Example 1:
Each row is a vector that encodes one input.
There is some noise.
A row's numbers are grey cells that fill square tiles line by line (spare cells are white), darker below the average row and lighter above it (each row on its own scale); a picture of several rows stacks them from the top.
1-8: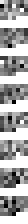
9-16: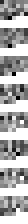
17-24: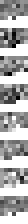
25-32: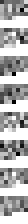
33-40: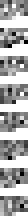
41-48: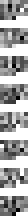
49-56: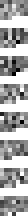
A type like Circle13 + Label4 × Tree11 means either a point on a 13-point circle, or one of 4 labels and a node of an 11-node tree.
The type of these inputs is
Bool × Bool × Bool × Bool + Unit.
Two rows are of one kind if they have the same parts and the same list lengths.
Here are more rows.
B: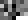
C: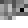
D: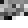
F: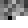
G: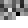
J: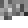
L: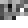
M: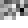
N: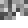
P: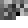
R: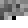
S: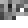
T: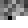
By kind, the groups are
B, C, D, G, J, L, M, N, P, R, S
F, T

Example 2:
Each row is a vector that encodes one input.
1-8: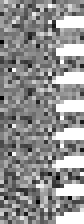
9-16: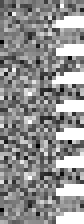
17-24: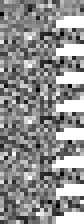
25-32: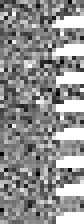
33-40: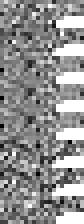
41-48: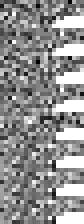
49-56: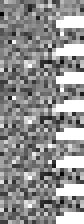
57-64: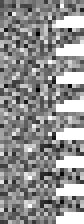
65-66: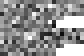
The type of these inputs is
Tree7.
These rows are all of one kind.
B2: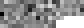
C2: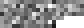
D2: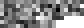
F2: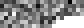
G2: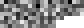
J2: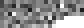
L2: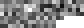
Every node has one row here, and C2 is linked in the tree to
B2.
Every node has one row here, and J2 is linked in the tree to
B2, D2 and F2.
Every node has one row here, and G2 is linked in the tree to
F2.
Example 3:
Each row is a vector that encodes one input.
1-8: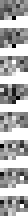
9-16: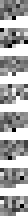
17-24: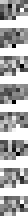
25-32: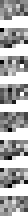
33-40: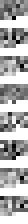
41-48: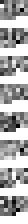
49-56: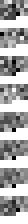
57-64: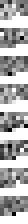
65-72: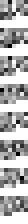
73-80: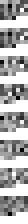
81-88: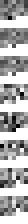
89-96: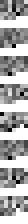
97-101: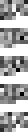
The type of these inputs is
Bool × Bool × Bool × Bool + Unit.
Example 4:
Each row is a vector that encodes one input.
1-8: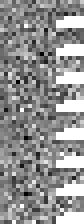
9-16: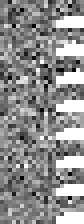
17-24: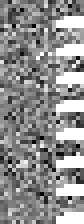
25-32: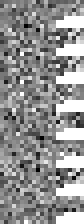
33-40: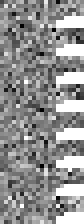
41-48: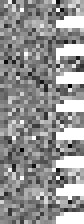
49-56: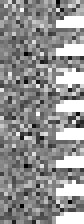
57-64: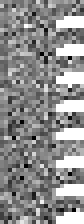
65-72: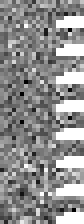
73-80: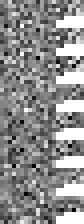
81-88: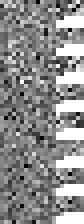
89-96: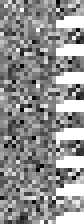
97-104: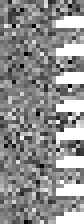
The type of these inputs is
Bool × Bool × Bool × Bool.
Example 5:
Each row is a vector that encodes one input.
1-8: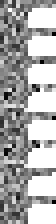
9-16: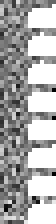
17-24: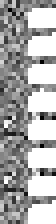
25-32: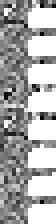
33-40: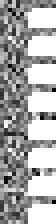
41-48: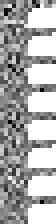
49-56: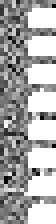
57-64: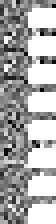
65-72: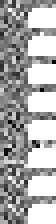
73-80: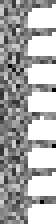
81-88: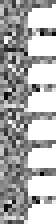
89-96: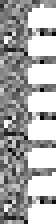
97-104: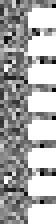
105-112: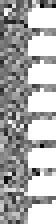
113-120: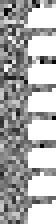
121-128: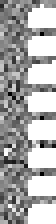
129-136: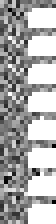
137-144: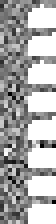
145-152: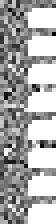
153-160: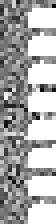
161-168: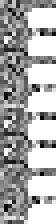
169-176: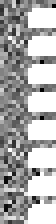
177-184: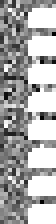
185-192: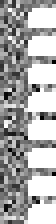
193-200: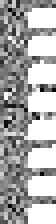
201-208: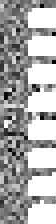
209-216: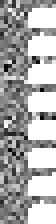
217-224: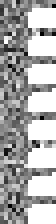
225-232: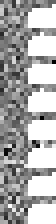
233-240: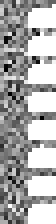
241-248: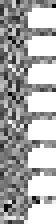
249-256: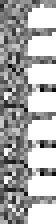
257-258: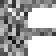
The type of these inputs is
Bool × Bool × Bool.
